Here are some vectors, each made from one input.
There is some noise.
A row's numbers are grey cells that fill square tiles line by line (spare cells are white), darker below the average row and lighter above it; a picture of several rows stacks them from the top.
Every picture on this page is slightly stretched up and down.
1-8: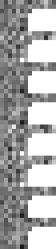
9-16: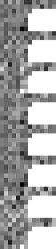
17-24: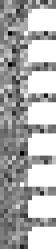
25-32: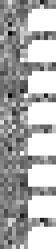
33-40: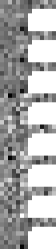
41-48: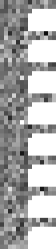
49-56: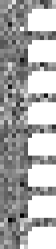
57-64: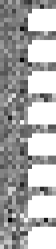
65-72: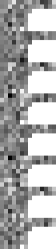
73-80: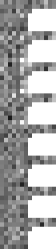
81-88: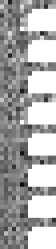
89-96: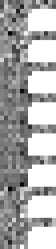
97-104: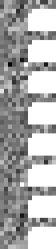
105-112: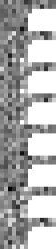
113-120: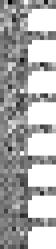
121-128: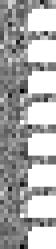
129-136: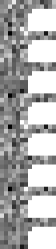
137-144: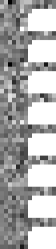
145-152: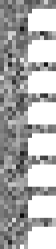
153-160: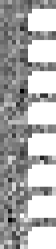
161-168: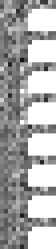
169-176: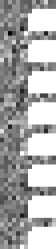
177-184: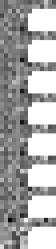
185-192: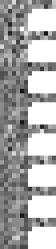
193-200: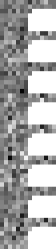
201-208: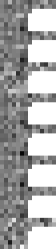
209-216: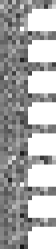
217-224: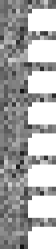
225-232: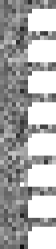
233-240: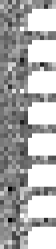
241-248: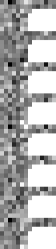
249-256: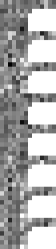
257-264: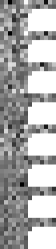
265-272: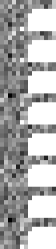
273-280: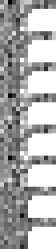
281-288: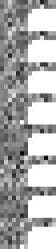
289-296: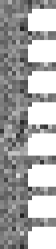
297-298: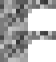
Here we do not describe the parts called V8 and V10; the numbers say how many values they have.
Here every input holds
either a point on a 13-point circle, or a true/false value, a value of V8 and a value of V10.
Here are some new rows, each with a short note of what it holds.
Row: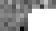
a true/false value, a value of V8 and a value of V10
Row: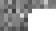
a true/false value, a value of V8 and a value of V10
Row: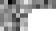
a point on a 13-point circle
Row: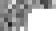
a point on a 13-point circle
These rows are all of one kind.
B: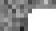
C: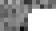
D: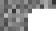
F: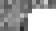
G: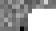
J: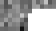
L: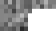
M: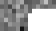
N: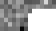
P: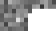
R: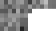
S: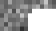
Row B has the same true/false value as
D, R and S.
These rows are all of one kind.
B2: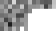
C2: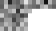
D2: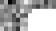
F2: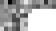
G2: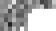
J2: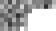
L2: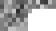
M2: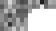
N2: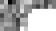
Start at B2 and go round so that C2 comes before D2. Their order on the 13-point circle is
B2, G2, M2, L2, C2, F2, D2, N2, J2.
